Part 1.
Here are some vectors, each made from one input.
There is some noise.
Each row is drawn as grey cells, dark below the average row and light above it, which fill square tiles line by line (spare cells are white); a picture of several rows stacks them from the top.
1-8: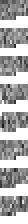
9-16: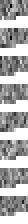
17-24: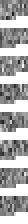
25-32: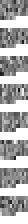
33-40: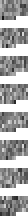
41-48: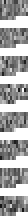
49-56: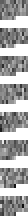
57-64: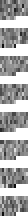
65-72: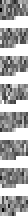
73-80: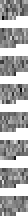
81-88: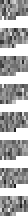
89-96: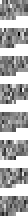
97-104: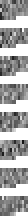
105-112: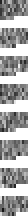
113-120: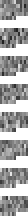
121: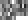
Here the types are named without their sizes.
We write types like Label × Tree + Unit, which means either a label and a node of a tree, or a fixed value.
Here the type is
(Label + Line) × Line.
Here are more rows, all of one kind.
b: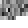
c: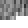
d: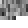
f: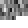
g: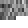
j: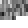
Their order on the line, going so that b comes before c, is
b, g, d, j, c, f.
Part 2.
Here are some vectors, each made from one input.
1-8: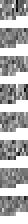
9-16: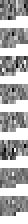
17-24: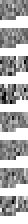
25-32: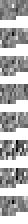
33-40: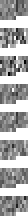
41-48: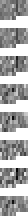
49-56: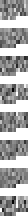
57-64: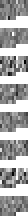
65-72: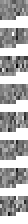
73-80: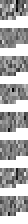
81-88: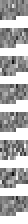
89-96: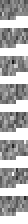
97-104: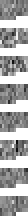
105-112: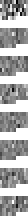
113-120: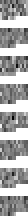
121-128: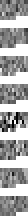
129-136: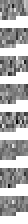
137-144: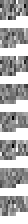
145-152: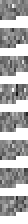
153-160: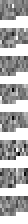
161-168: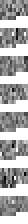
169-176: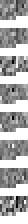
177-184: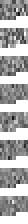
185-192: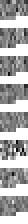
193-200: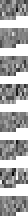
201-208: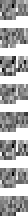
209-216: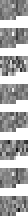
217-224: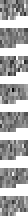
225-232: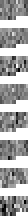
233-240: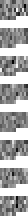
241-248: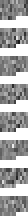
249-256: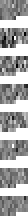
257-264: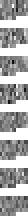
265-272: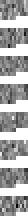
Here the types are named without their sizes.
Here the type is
List(Line).
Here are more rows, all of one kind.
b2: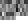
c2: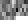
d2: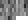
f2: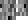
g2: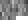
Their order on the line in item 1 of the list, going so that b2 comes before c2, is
d2, b2, f2, g2, c2.
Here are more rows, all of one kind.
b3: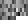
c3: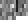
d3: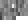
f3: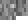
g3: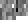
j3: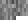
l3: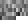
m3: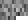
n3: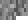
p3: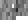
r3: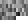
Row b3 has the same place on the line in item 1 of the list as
d3, g3, l3 and r3.
